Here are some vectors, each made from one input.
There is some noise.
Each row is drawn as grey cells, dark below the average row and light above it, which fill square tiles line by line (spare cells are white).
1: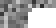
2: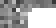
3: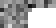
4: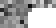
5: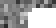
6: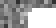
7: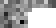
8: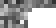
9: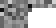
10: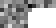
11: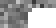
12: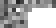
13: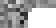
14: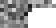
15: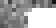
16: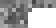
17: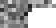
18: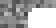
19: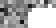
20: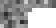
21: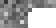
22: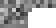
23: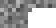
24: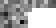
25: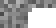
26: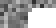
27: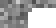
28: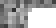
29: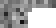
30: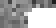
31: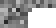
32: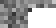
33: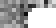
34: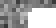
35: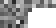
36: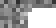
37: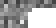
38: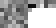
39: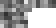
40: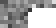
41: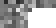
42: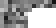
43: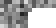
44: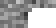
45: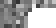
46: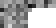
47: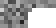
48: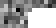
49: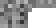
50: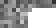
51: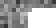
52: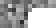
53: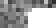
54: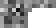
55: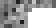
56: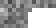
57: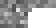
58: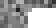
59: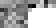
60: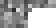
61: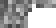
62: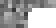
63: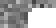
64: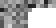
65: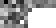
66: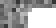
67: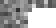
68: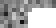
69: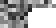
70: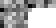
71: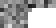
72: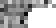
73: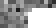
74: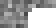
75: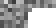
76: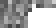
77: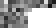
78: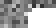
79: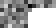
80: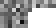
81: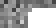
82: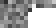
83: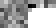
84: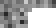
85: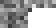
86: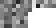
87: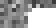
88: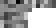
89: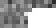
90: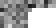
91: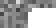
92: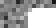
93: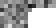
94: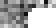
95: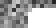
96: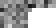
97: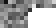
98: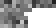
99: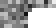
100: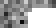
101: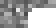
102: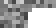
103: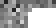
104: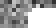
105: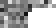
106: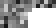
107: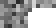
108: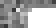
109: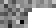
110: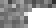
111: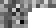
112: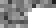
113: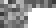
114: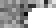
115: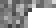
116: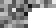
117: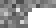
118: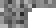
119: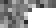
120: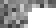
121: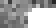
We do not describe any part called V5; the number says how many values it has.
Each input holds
three true/false values, together with a list of up to two items, each a point on a 4-point line and a value of V5.
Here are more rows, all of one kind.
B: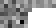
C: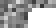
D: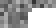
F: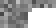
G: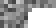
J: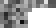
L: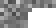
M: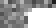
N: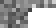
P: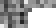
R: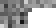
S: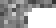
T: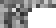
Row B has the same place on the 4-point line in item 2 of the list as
G, J and N.
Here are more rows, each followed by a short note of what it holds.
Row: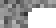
three true/false values, together with a list of one item
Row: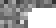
three true/false values, together with a list of one item
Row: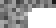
three true/false values, together with a list of one item
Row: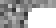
three true/false values, together with a list of one item
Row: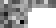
three true/false values, together with a list of two items
